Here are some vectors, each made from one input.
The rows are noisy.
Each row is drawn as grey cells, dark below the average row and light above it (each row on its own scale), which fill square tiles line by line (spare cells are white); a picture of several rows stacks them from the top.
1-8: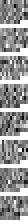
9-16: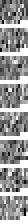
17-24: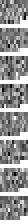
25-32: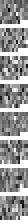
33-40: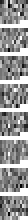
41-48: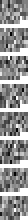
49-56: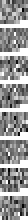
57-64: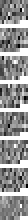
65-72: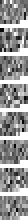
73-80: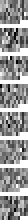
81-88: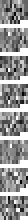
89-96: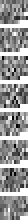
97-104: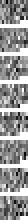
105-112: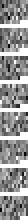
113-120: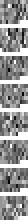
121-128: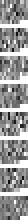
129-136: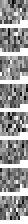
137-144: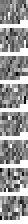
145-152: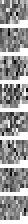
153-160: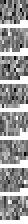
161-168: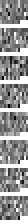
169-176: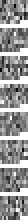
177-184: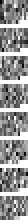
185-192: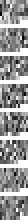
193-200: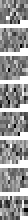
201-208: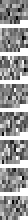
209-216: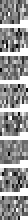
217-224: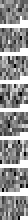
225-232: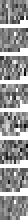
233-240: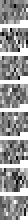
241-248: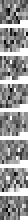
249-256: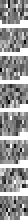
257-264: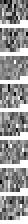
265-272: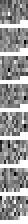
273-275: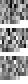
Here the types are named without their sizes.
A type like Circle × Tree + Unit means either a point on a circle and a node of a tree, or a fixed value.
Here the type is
Circle × (Circle + Line).
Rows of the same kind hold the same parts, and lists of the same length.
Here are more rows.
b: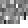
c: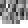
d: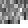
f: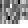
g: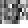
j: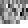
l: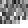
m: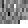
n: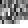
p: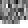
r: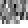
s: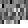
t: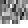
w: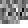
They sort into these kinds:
b, d, j, l, m, p, w
c, f, g, n, r, s, t

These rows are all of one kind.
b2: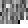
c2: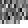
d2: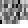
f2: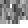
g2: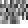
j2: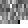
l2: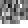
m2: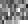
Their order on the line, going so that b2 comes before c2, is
b2, j2, g2, l2, m2, c2, f2, d2.
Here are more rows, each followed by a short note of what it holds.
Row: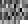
a point on a circle and a point on a line
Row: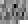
a point on a circle and a point on a line
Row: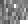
a point on each of two circles
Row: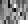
a point on each of two circles
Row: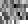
a point on a circle and a point on a line
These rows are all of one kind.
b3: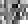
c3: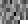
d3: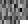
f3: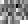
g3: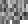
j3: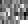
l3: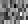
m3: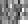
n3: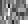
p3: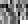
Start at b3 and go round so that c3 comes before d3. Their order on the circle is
b3, l3, f3, p3, c3, g3, j3, m3, n3, d3.
